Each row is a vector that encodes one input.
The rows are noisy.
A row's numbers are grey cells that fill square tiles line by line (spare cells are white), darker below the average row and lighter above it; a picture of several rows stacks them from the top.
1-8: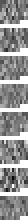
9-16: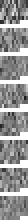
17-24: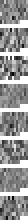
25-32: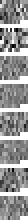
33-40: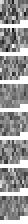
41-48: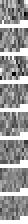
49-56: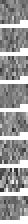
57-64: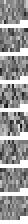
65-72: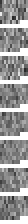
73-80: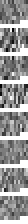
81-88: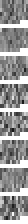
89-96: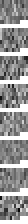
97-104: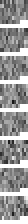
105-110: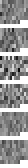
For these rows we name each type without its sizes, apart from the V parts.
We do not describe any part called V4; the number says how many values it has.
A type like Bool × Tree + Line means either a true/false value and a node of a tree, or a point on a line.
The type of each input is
List(Bool × V4).
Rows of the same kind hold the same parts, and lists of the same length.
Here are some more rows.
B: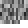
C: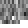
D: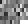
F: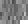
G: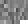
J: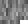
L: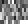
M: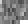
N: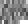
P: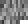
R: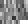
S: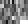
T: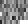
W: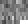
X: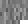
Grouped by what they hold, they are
B, F, G, J, M, P, X
C, L, S, W
D
N, R, T

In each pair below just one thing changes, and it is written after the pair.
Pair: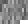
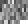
the value of V4 in item 1 of the list
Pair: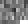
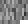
the true/false value in item 1 of the list
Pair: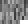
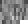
the value of V4 in item 1 of the list
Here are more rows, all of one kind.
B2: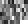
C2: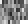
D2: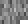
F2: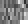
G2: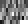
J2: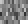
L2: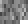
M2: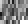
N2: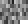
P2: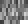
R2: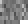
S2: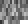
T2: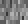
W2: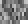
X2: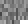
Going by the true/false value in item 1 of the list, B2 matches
D2, J2, N2 and X2.
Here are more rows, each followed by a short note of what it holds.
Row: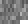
a list of three items
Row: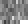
a list of two items
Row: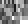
a list of two items
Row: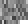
a list of one item
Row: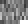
a list of two items
